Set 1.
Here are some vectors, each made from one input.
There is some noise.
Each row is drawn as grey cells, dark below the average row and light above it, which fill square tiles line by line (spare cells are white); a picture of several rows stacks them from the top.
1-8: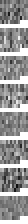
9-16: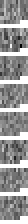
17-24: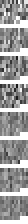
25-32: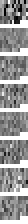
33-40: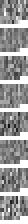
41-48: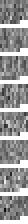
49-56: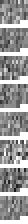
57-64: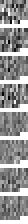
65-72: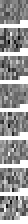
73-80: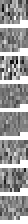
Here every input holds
a point on an 8-point line.
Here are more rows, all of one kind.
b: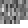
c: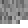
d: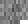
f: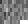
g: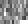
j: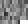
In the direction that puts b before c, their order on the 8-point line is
b, g, d, f, c, j.
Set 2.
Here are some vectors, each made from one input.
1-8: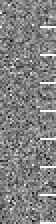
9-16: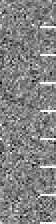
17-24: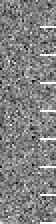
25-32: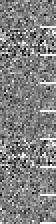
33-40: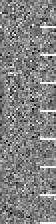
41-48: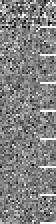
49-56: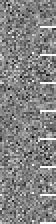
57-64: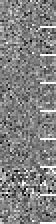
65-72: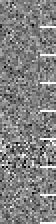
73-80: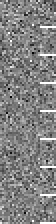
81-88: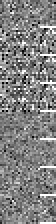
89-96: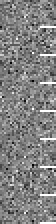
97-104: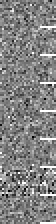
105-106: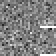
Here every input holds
either a fixed value, or a node of a 7-node tree.
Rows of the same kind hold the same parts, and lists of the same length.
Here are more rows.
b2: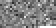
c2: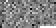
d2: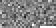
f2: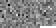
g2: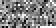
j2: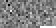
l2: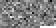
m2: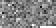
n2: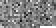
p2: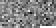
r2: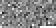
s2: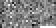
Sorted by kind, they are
b2, c2, d2, f2, j2, l2, m2, n2, p2, r2, s2
g2

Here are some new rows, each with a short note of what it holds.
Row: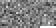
a node of a 7-node tree
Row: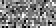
a fixed value
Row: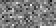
a node of a 7-node tree
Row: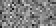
a node of a 7-node tree
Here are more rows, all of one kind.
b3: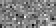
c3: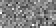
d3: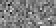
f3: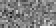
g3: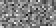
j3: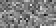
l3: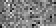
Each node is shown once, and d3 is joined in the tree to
f3 and j3.
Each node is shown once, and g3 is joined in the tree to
c3.
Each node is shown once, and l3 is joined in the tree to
b3.
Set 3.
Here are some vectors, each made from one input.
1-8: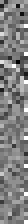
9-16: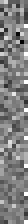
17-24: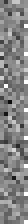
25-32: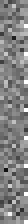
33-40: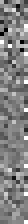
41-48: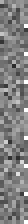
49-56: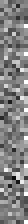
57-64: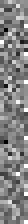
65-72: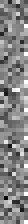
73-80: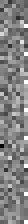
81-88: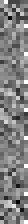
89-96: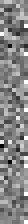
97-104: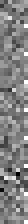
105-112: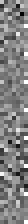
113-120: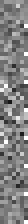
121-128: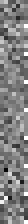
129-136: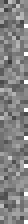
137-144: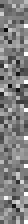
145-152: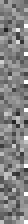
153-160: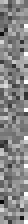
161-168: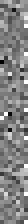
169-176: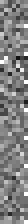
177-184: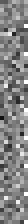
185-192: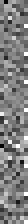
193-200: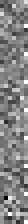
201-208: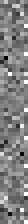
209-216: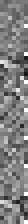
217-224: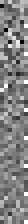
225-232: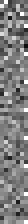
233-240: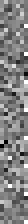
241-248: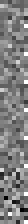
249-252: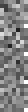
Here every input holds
a point on a 4-point line and a point on a 6-point line.
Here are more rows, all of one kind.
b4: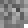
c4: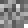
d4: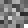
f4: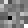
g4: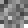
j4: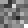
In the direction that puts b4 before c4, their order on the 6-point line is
b4, f4, c4, g4, d4, j4.
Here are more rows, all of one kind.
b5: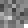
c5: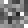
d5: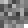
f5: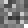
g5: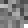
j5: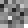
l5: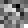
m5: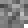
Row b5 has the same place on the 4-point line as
d5 and j5.
